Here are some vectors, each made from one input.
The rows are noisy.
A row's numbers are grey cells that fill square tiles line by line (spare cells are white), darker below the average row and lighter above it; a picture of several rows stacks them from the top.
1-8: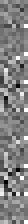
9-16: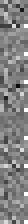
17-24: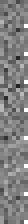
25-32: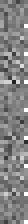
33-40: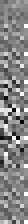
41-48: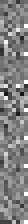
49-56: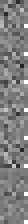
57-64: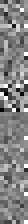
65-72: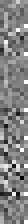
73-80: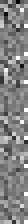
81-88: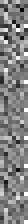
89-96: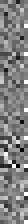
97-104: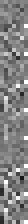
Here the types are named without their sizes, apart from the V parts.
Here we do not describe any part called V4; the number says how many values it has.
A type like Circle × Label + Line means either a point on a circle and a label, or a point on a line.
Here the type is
List(Bool × V4).
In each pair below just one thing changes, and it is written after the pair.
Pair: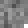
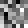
the true/false value in item 2 of the list
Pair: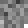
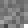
the true/false value in item 1 of the list
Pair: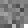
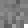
the value of V4 in item 2 of the list
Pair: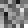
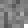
the value of V4 in item 2 of the list
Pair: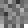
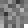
the true/false value in item 2 of the list
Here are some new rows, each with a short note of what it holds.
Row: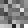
a list of one item
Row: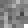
a list of one item
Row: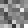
a list of one item
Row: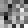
the empty list
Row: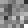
the empty list
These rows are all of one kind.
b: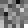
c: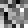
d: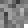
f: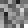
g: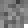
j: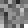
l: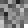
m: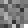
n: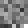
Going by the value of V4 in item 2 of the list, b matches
f, l and m.
